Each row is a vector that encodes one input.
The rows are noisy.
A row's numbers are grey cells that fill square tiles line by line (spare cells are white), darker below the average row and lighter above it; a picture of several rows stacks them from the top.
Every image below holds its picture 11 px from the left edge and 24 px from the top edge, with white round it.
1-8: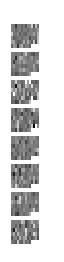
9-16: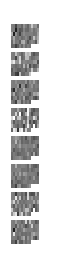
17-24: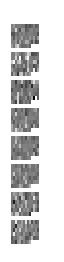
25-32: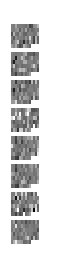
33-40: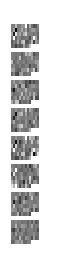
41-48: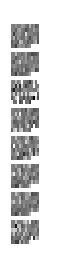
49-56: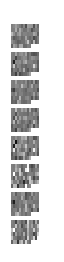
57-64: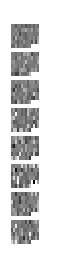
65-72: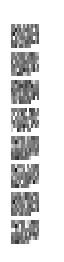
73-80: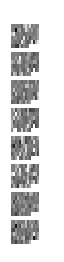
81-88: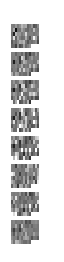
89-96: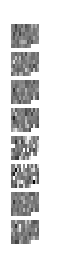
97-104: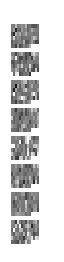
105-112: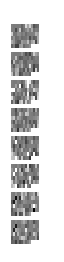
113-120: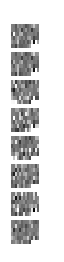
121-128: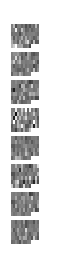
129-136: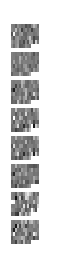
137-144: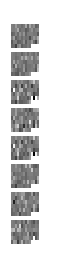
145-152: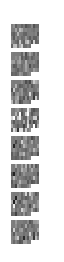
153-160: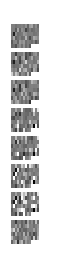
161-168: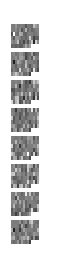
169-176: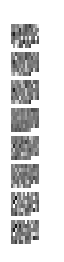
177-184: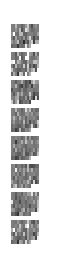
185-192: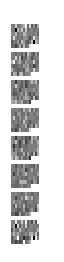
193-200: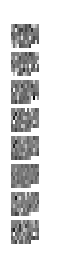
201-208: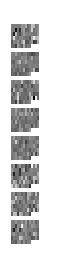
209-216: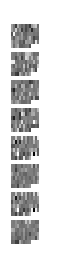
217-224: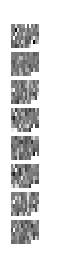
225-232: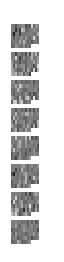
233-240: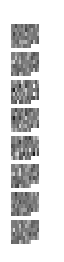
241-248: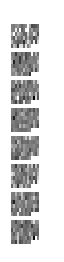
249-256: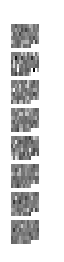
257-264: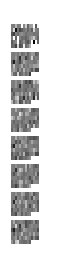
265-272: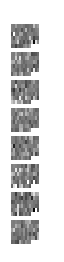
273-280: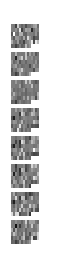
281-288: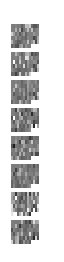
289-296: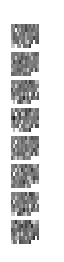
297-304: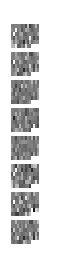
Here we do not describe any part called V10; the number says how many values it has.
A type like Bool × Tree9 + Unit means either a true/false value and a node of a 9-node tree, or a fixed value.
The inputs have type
Line8 + Line15 × V10.
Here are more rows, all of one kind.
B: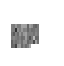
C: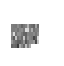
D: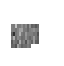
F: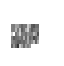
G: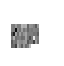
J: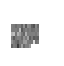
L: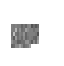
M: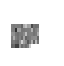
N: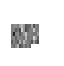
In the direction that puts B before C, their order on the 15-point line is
M, J, G, B, N, F, L, D, C.
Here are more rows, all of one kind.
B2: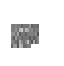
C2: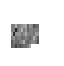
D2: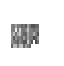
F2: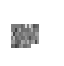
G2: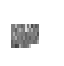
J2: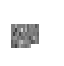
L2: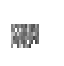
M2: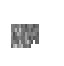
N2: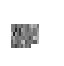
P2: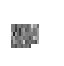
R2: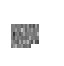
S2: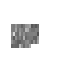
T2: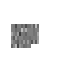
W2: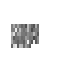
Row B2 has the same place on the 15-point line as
L2, N2, T2 and W2.
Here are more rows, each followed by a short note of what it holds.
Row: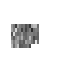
a point on an 8-point line
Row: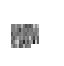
a point on an 8-point line
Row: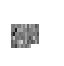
a point on a 15-point line and a value of V10
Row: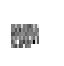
a point on an 8-point line
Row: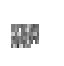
a point on a 15-point line and a value of V10
